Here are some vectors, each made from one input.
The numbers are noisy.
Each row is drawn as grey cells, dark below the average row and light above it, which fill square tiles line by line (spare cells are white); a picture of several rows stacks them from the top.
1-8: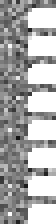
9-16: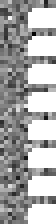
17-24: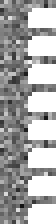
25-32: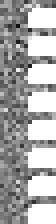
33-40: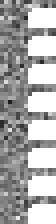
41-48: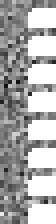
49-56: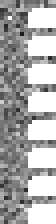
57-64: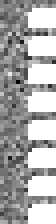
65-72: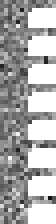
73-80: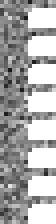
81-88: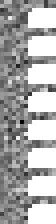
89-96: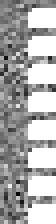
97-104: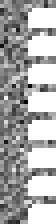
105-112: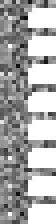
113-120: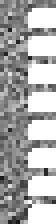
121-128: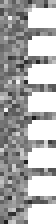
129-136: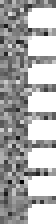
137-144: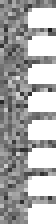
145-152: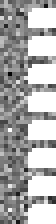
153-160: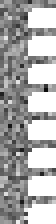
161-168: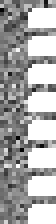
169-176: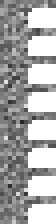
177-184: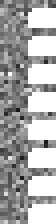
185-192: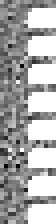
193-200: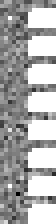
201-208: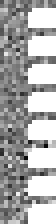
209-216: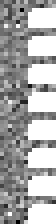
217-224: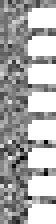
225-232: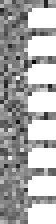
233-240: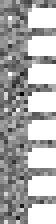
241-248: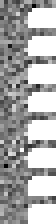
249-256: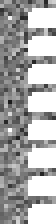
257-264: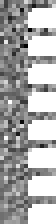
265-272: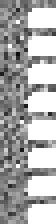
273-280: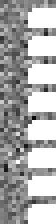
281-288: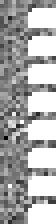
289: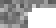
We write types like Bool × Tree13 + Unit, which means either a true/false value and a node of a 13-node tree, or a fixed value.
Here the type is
Bool × Line13 + List3(Line10).
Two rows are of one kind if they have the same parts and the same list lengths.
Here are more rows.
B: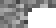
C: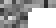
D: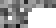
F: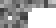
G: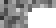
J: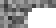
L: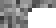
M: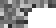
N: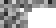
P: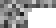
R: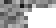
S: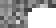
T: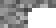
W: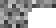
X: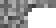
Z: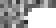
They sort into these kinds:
B, S, T
C, D, F
G, N, R
J, L, M, X, Z
P, W

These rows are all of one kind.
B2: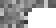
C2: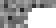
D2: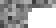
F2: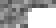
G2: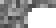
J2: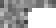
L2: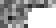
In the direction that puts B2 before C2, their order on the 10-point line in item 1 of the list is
B2, J2, F2, G2, C2, D2, L2.
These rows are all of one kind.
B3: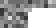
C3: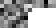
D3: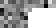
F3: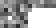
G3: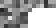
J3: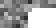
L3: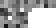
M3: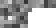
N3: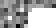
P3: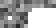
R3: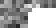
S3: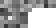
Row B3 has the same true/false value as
F3, J3, N3 and P3.
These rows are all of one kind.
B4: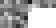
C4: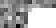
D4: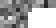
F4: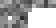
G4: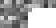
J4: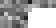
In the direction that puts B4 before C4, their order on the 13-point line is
D4, F4, G4, B4, J4, C4.
